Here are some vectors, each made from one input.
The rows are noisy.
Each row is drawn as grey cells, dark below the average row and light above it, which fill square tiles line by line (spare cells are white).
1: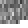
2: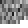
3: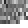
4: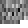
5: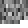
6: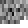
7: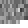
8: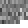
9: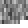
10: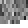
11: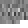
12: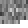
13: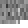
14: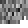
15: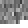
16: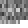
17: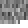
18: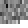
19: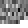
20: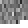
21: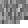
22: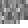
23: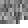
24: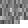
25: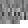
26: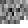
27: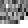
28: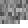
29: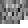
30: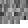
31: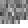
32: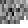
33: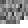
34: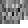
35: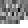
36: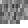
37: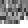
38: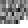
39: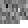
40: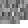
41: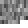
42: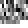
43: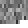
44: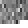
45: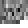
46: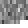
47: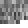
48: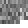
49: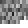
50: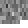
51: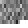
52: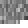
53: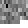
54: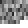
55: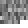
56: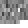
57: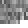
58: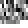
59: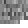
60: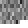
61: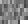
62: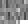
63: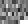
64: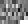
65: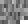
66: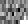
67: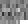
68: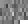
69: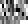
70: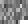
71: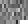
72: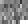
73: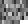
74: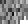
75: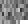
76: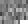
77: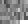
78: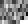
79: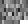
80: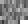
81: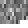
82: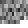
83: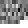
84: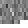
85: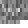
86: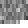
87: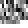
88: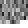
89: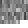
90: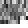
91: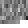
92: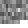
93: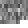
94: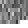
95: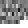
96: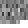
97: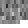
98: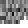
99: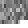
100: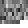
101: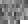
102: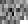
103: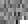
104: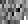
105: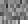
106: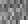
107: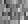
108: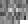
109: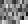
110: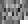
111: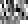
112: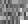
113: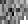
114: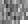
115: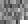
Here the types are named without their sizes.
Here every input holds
a list of items, each a label, a point on a line and a true/false value.
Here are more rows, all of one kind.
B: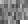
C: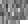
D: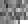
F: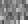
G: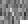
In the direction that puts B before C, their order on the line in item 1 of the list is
G, F, B, C, D.
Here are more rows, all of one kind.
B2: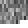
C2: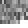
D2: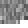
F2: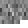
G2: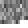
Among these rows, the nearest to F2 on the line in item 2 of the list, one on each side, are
B2 and G2.
